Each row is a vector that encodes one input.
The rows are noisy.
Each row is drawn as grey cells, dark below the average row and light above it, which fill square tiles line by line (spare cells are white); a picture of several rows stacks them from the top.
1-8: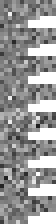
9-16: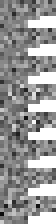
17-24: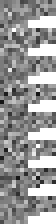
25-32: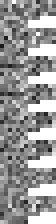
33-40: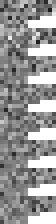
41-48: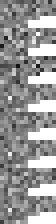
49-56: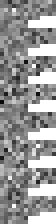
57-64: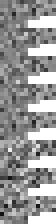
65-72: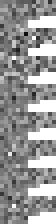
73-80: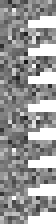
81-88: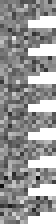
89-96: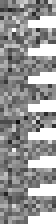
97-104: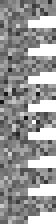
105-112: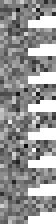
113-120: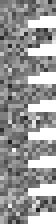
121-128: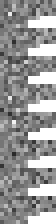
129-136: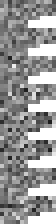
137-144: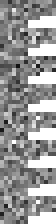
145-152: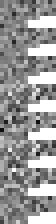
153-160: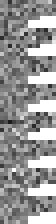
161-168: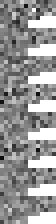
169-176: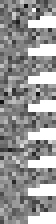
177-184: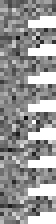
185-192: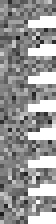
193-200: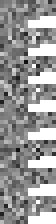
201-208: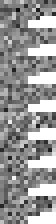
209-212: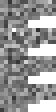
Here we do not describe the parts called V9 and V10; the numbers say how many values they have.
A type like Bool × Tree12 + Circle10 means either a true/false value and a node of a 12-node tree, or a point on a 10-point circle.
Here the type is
Bool × (Line6 + V10) + V9.
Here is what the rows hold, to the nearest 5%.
About 60% of them hold a true/false value, together with either a point on a 6-point line, or a value of V10. The rest hold a value of V9.
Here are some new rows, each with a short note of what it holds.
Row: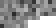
a true/false value and a value of V10
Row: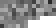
a true/false value and a value of V10
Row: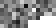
a value of V9
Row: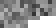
a point on a 6-point line and a true/false value
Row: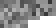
a point on a 6-point line and a true/false value
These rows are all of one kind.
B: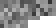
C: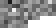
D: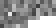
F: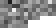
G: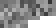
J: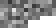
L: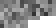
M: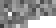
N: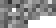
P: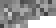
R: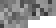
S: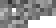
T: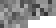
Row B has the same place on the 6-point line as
G and S.
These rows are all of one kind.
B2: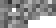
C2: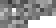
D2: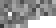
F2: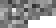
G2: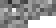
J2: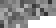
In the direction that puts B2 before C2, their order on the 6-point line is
B2, D2, G2, C2, F2, J2.
